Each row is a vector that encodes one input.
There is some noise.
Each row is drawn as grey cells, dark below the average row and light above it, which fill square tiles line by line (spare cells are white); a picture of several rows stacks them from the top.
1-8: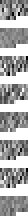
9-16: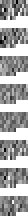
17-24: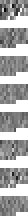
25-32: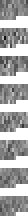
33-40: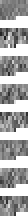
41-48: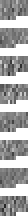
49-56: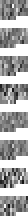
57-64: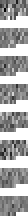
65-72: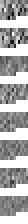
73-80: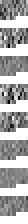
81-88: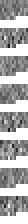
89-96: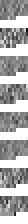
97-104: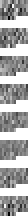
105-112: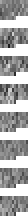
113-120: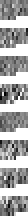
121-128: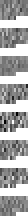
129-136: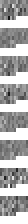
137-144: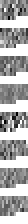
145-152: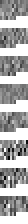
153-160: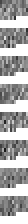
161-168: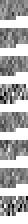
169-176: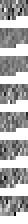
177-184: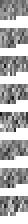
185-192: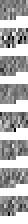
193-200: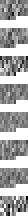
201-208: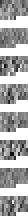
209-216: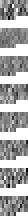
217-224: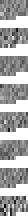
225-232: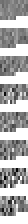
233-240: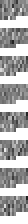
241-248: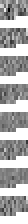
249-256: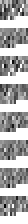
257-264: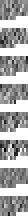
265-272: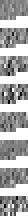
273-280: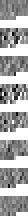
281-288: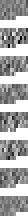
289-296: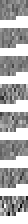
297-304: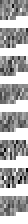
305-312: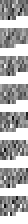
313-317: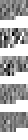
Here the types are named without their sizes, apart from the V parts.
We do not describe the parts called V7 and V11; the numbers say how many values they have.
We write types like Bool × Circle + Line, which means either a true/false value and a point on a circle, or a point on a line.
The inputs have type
Bool × Line × V7 × V11.
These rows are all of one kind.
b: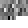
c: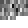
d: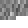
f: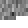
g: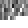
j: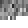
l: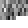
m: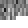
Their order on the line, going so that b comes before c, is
b, m, d, c, j, g, f, l.
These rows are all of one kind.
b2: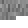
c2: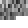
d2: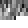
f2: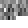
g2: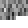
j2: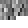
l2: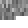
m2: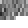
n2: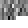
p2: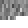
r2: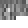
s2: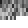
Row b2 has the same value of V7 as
d2, n2 and r2.
